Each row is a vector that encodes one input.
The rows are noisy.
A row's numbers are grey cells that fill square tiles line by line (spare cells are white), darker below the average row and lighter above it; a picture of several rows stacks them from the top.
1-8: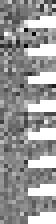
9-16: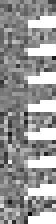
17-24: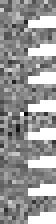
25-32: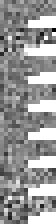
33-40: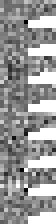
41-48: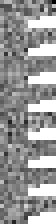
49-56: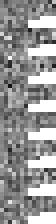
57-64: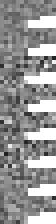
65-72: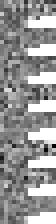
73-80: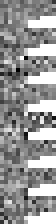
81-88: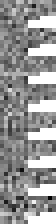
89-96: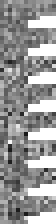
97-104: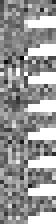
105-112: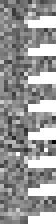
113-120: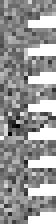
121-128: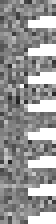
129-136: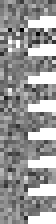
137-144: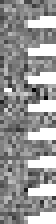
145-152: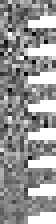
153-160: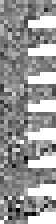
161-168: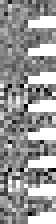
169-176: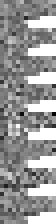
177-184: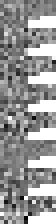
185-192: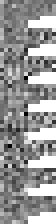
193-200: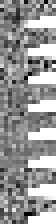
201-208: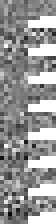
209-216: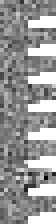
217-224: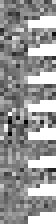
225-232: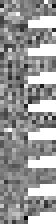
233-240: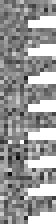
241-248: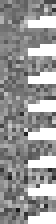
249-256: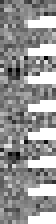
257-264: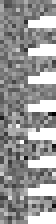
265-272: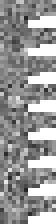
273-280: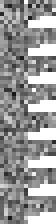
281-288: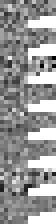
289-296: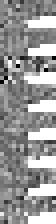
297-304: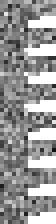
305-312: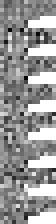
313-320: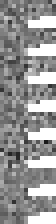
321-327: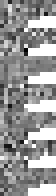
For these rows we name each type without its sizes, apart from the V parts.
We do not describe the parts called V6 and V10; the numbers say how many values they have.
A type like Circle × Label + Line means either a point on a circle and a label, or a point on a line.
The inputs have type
(Bool × Bool × Bool + V10) × Line + V6.
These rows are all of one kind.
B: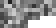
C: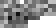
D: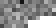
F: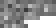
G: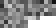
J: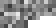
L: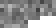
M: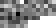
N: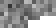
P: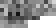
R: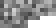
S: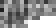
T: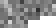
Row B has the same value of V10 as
N, P, R and S.
